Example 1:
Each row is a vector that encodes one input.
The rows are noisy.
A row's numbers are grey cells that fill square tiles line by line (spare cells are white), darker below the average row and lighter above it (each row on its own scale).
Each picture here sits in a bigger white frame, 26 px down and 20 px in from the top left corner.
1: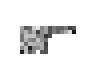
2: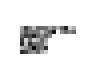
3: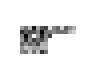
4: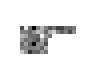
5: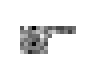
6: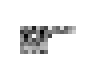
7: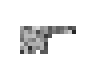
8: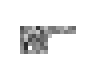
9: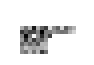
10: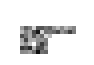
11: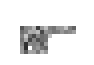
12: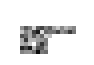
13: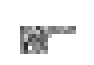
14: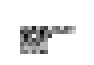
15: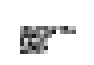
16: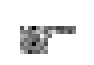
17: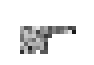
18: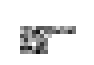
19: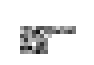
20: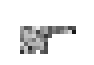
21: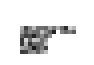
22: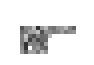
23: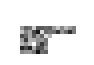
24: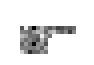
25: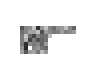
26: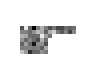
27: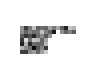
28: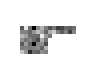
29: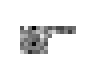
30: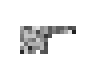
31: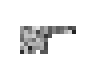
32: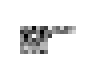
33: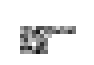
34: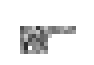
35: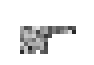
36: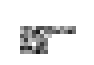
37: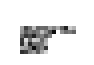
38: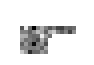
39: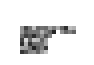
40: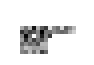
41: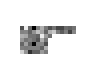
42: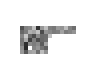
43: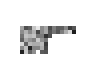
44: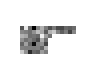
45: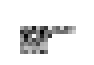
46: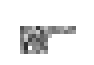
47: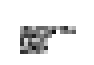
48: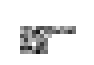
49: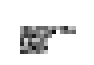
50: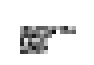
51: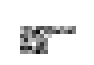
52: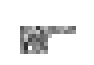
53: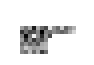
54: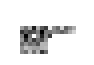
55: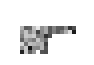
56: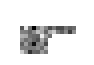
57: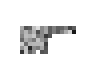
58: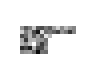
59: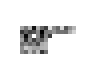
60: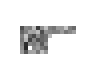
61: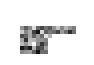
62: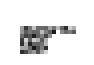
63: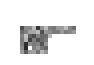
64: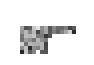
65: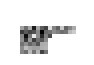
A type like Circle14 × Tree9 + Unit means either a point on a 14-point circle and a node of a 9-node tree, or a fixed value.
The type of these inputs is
Label6.
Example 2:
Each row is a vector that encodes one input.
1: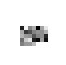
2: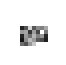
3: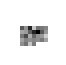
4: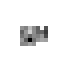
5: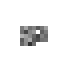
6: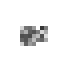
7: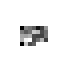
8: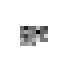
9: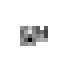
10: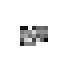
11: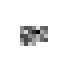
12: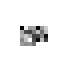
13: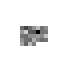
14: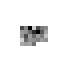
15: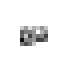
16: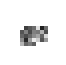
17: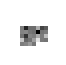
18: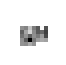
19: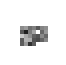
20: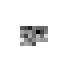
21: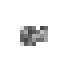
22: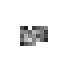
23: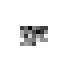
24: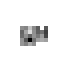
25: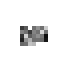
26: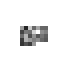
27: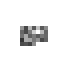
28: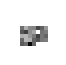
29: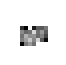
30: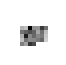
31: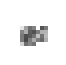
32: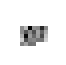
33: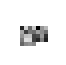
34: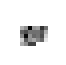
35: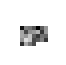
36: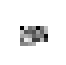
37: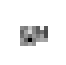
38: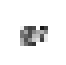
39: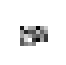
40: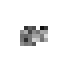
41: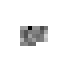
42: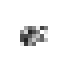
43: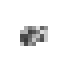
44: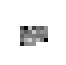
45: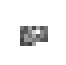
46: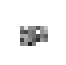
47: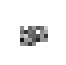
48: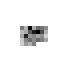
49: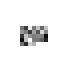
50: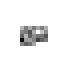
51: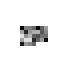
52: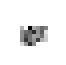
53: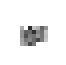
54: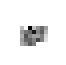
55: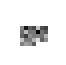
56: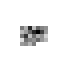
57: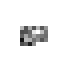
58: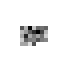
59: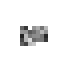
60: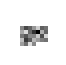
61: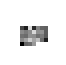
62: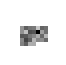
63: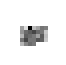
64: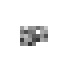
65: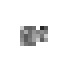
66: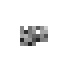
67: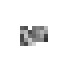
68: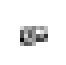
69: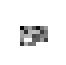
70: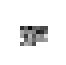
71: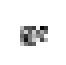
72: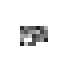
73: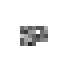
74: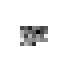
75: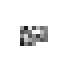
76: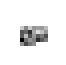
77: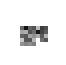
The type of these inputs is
Bool × Bool × Bool × Bool + Unit.
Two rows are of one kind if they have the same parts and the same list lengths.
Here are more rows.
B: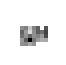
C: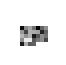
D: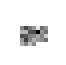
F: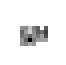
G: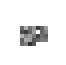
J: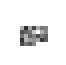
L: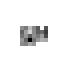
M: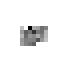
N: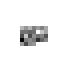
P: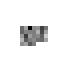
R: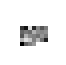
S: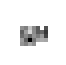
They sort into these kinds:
B, F, L, S
C, D, G, J, M, N, P, R

